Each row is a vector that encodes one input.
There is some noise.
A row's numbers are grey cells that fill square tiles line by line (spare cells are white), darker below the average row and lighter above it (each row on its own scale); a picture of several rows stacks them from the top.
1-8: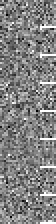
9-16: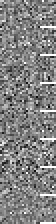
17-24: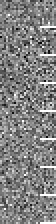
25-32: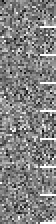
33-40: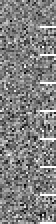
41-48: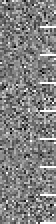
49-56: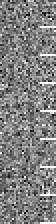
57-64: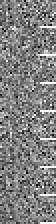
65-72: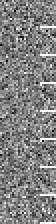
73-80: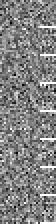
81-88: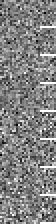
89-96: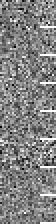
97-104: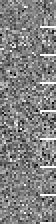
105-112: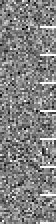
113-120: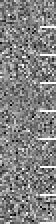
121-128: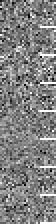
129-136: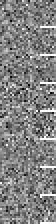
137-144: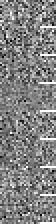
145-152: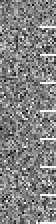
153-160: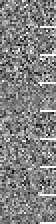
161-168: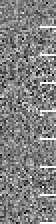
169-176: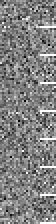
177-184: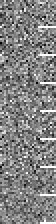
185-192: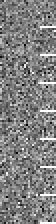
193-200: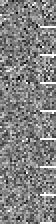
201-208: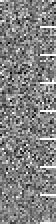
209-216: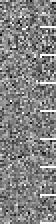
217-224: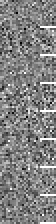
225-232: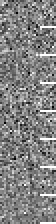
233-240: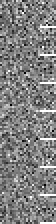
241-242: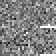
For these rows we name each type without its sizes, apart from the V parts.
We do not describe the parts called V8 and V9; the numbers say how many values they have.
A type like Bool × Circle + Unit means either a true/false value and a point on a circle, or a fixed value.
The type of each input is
Bool × Bool × Bool × Bool × Label + Line × V8 × V9.
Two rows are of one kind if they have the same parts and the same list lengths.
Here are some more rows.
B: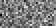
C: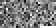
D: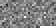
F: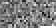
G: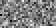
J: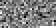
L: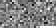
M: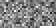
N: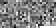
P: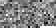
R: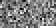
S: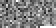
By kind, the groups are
B, C, F, G, J, L, N, R, S
D, M, P

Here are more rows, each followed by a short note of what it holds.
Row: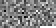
a label and four true/false values
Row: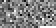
a label and four true/false values
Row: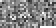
a point on a line, a value of V8 and a value of V9
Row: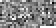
a point on a line, a value of V8 and a value of V9
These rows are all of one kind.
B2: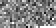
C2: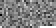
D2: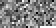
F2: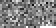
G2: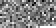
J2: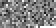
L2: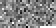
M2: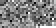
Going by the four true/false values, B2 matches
C2 and G2.
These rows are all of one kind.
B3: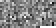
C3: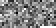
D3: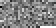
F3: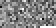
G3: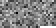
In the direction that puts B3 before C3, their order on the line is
D3, F3, G3, B3, C3.
